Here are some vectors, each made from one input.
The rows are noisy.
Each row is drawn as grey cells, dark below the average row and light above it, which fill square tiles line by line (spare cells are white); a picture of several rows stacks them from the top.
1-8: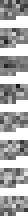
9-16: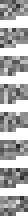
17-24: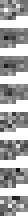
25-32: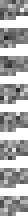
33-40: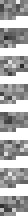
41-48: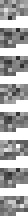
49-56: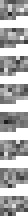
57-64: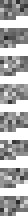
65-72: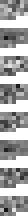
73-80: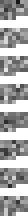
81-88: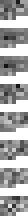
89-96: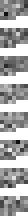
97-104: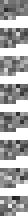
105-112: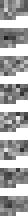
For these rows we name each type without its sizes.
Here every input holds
a point on a line, together with either a fixed value, or four true/false values.
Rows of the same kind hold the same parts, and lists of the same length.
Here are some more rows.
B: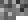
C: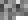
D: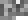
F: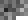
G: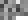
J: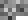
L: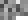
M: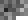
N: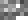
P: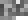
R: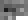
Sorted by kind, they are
B, F, M, R
C, D, G, J, L, N, P

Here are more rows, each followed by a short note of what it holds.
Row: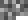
a point on a line
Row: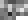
a point on a line and four true/false values
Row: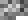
a point on a line and four true/false values
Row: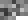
a point on a line and four true/false values
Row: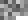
a point on a line and four true/false values
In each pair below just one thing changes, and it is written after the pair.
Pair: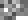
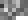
one of the four true/false values
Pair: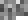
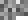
the place on the line
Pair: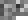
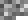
one of the four true/false values
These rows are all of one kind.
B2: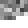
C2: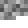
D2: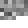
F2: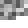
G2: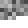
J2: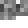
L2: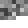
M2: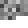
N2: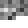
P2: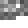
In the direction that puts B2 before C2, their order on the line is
P2, N2, B2, M2, D2, C2, J2, G2, L2, F2.
